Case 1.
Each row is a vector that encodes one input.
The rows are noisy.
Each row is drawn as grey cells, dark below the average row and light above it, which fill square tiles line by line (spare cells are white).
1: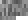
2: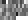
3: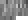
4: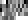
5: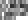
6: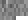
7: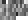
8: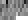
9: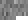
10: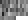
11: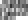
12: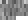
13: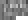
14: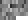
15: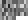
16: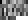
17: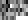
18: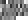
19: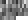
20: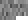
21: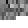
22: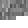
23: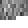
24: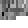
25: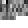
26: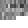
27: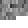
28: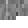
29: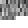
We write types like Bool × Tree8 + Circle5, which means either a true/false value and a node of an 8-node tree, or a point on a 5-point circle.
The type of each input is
Label7.
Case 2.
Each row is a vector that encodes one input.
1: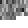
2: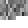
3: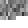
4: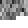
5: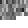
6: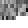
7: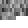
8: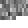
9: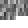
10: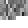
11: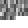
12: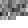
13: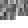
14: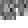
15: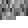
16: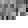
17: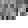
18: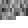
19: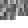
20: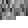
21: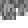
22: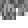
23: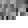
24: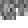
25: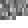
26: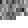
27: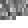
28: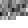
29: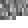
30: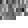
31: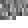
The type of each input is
Label7.
